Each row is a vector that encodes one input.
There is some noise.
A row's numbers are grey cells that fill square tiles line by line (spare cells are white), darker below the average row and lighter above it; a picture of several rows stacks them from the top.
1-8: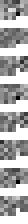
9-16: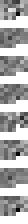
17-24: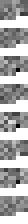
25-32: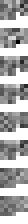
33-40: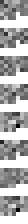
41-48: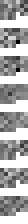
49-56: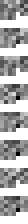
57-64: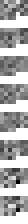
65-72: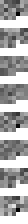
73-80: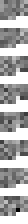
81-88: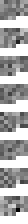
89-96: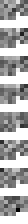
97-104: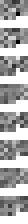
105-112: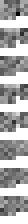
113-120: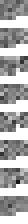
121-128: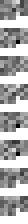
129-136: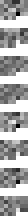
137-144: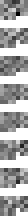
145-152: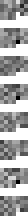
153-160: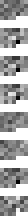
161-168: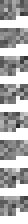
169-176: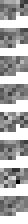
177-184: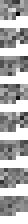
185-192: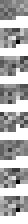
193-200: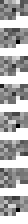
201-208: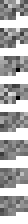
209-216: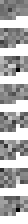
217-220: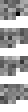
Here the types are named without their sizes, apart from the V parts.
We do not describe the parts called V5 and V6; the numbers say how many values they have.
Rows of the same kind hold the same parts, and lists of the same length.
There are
3 kinds of row.
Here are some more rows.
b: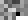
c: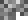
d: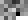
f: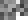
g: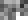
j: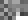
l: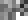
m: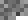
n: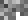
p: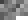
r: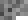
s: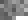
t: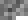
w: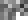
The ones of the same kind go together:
b, c, j, n
d, g, l, m, r, t, w
f, p, s

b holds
a point on a line, three true/false values and a value of V5.
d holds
a point on each of two lines and a value of V6.
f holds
a point on a line and a value of V5.
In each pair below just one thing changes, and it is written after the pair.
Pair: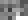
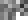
the place on one of the two lines
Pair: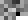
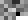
the value of V6
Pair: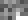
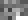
the value of V6
